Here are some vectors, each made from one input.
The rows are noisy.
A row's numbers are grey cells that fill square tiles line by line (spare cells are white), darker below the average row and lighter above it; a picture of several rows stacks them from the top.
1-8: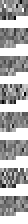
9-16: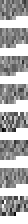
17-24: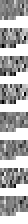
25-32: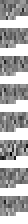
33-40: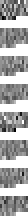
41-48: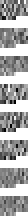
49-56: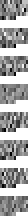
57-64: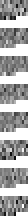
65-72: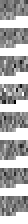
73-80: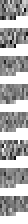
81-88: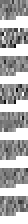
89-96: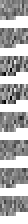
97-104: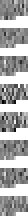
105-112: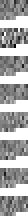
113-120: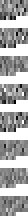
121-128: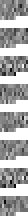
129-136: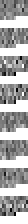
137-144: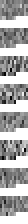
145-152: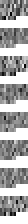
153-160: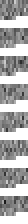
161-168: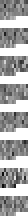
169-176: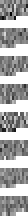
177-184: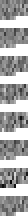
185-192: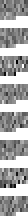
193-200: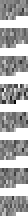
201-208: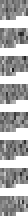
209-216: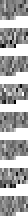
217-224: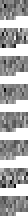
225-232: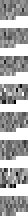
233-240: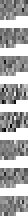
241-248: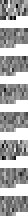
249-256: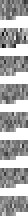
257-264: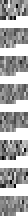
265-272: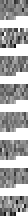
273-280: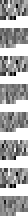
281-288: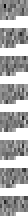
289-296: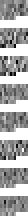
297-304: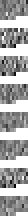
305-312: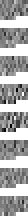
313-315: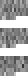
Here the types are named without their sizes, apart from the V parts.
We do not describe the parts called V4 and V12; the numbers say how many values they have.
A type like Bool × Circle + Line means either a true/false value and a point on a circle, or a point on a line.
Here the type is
Bool × (Line + V4) × V12 + Circle.
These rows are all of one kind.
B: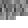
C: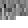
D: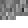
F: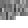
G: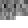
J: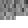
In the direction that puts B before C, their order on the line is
F, B, G, C, J, D.
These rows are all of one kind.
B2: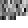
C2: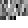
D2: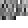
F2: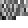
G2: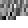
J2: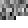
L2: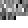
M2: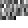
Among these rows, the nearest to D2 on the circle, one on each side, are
B2 and F2.
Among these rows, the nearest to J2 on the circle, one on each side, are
G2 and L2.
